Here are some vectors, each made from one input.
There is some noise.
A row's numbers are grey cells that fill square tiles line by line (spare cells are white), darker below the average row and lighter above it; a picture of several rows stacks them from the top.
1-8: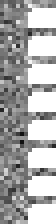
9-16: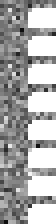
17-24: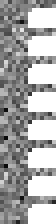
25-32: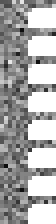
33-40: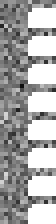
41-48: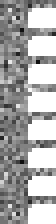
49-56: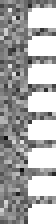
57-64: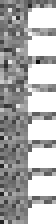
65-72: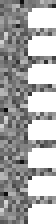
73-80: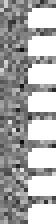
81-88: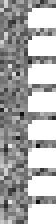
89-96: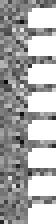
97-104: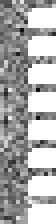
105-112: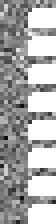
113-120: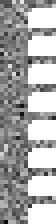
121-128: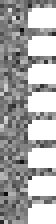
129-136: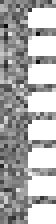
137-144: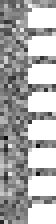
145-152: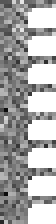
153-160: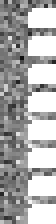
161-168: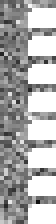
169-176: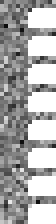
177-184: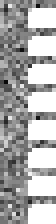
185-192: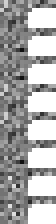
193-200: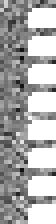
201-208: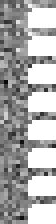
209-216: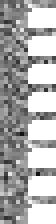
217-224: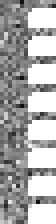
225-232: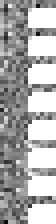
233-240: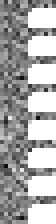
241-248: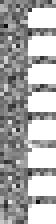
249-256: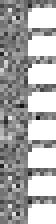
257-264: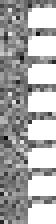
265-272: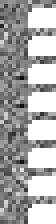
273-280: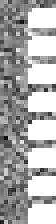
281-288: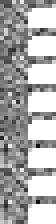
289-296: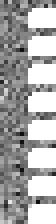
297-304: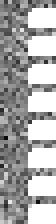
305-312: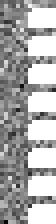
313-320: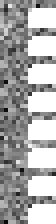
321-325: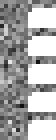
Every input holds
one of 11 labels.
